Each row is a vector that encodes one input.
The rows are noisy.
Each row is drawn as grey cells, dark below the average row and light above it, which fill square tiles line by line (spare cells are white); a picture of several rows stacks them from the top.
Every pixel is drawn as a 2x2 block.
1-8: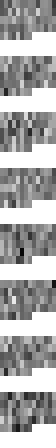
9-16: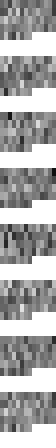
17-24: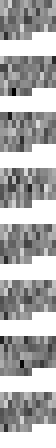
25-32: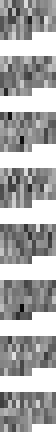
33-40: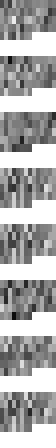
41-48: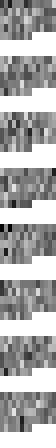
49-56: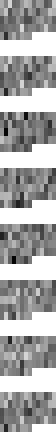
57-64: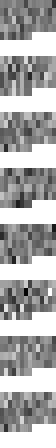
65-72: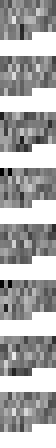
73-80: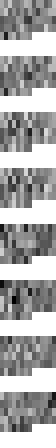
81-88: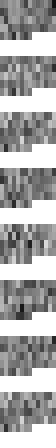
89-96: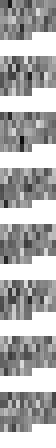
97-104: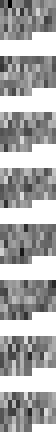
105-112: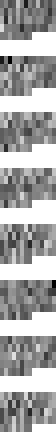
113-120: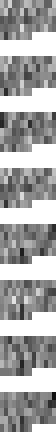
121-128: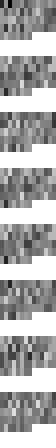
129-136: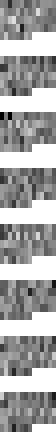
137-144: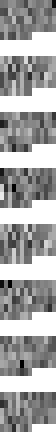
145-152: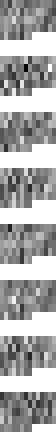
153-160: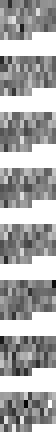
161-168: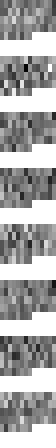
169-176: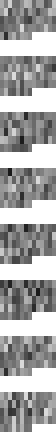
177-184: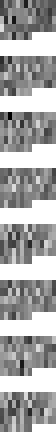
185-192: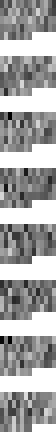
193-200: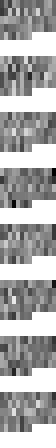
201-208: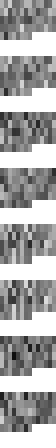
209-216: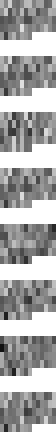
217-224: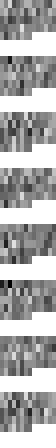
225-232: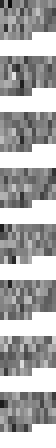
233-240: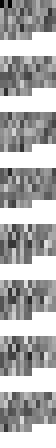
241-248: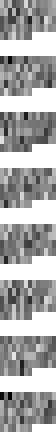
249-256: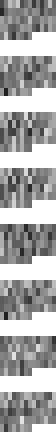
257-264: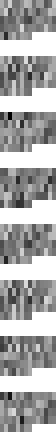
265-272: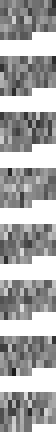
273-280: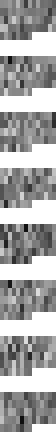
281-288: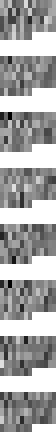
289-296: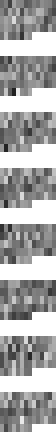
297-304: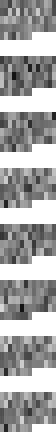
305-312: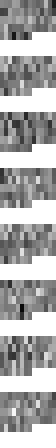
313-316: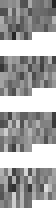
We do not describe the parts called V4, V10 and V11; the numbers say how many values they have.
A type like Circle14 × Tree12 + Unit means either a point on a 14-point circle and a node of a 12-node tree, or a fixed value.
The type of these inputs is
Line7 × (V4 × V11 + V10) + List2(Line6).
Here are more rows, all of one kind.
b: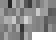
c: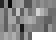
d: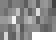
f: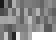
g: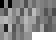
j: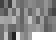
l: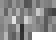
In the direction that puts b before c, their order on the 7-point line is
f, j, d, l, b, c, g.
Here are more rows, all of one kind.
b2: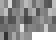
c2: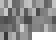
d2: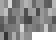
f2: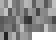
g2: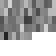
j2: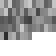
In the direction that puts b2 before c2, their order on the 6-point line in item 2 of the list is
g2, f2, d2, b2, j2, c2.
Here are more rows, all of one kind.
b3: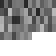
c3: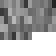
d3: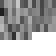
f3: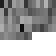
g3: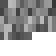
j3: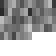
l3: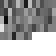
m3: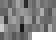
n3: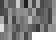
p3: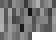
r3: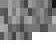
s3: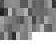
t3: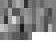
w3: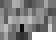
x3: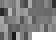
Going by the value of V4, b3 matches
f3, j3, p3 and s3.
